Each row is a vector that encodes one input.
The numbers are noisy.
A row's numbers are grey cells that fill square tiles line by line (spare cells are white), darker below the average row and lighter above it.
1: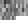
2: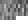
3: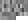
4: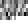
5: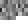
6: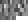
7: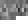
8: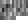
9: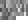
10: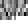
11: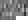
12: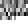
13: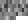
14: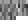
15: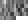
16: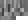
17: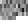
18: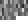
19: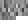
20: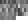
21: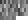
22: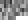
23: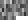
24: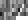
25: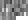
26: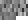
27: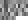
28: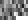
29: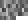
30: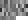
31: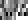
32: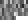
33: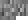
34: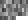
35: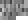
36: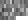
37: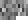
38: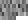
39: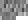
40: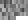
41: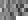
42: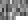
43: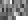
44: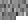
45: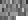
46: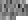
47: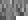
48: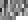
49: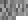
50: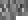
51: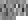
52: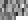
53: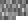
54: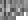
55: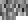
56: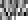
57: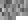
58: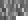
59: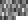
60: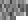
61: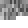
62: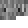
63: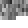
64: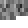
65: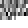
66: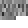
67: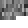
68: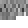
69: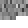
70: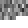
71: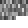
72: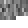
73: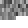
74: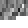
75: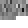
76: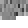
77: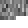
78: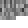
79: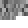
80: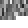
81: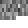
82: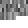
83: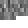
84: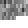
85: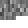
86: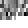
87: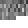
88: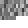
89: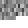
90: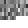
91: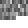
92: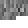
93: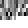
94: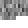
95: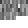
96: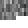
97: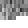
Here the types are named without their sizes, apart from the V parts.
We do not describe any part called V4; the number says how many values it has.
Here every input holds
a list of items, each a label and a value of V4.
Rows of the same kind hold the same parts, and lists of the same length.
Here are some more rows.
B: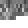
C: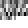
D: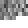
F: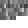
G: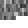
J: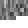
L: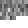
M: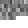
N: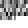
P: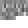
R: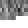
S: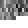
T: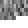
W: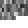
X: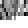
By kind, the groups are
B, F, G, J, R, S, T, W
C, N, X
D, L, M, P

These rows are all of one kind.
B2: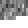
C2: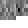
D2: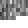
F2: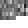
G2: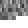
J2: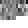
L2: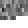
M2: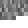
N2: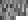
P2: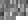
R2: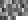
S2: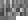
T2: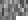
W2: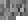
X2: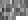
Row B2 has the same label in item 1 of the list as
D2, J2, N2 and P2.
